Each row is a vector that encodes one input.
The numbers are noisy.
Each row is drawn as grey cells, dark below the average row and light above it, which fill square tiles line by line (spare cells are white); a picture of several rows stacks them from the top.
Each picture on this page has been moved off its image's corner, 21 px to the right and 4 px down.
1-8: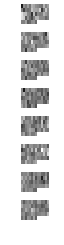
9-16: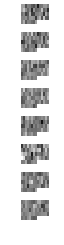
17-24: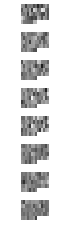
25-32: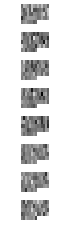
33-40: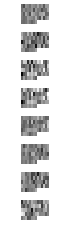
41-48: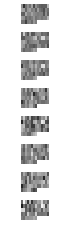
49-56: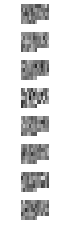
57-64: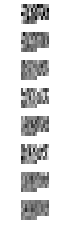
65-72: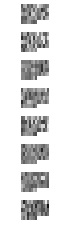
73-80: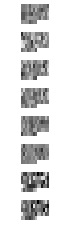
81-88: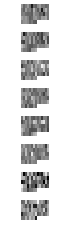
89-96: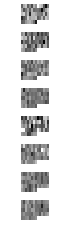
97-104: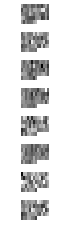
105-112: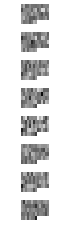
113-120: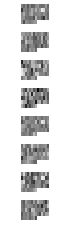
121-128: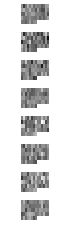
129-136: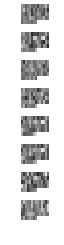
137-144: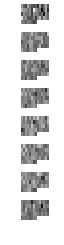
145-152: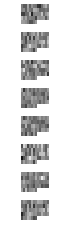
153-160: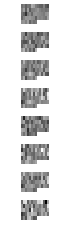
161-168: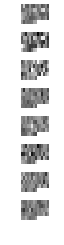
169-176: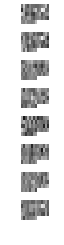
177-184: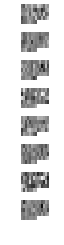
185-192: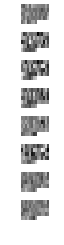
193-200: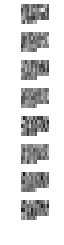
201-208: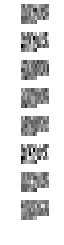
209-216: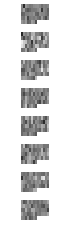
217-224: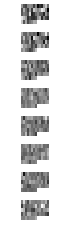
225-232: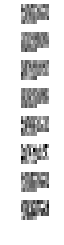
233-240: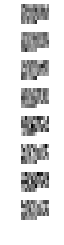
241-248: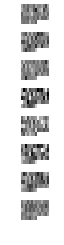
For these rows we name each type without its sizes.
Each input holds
a list of points on a circle.
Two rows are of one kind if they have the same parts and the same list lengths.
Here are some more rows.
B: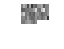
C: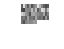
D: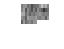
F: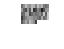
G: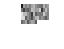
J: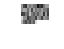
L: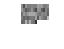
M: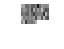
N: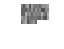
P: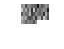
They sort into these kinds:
B, C
D, F, L, N
G
J, M, P

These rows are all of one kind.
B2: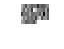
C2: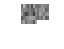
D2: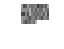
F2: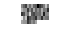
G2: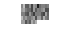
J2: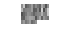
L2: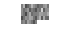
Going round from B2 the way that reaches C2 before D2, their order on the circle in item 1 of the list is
B2, G2, C2, L2, J2, F2, D2.
